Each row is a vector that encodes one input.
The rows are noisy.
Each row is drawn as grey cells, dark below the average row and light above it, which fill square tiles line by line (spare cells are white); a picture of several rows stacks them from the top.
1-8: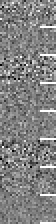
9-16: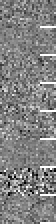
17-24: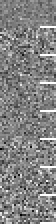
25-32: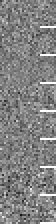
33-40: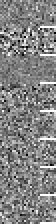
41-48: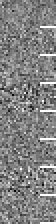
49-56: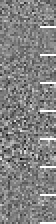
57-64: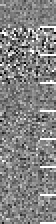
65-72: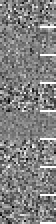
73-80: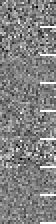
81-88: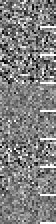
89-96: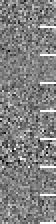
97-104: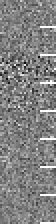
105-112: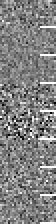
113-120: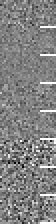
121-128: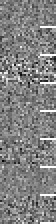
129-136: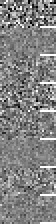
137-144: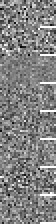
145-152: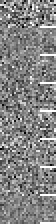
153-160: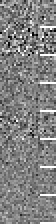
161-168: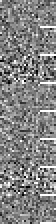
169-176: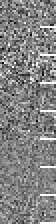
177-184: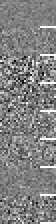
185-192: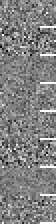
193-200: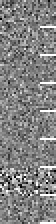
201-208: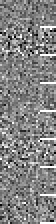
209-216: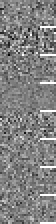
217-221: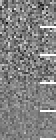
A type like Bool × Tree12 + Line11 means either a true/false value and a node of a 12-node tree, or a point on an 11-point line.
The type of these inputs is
Circle8 + List2(Bool × Line8).
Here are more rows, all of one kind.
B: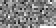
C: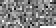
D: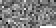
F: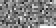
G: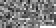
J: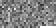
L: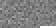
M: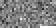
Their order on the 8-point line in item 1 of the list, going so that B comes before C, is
F, B, J, G, M, D, C, L.
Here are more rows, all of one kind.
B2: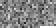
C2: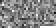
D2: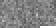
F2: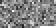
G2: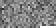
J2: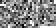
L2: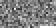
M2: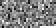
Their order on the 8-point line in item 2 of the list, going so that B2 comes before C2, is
G2, B2, F2, M2, C2, J2, L2, D2.
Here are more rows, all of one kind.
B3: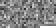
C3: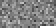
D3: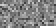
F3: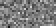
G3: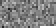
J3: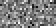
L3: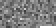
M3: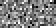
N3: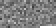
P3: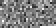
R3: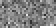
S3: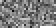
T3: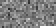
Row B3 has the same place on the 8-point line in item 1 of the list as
G3, M3 and S3.
